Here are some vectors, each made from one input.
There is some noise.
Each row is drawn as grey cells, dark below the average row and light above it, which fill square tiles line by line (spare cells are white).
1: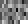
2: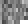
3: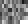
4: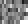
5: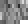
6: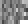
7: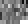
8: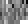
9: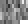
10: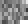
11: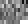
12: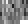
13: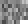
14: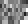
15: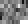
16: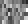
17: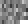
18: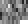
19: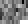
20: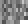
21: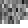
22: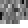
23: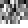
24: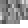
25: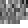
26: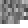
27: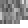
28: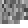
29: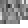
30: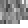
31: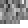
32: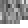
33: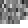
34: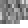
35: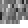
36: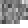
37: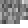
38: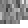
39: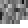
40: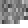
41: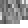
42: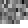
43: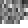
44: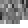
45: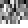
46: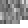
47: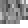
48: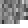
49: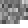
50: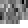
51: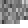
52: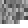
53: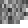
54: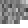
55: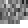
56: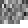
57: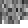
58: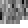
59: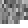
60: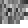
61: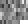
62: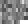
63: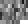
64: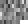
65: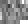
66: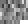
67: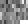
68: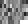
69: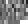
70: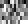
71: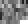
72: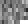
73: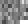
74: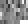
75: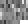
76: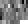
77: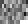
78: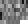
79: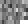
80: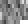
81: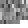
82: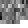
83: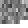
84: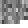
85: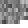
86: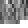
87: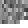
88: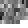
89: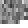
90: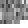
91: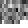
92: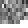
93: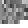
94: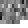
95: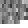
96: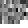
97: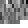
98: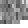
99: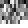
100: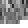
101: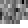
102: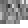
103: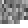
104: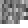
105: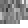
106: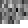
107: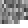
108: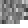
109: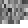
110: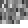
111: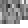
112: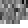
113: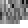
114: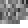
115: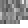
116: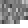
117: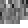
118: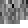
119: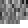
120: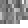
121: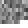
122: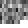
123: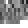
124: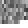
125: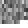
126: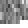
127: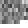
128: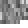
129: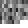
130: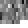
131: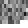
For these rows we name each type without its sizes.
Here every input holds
a list of points on a line.
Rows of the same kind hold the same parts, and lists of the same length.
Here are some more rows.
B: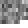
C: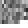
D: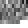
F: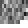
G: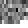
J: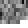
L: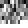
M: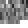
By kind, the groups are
B, C
D, F, G, J, M
L

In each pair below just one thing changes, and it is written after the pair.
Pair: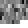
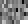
the place on the line in item 1 of the list
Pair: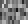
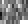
the place on the line in item 1 of the list
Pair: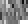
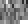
the place on the line in item 1 of the list
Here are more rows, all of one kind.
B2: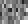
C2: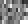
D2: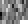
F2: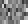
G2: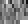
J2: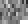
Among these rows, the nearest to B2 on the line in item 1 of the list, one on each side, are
C2 and F2.
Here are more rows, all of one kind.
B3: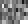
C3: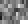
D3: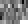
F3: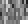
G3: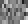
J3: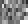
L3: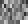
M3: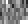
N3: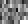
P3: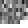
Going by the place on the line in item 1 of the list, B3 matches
G3, J3, L3 and P3.
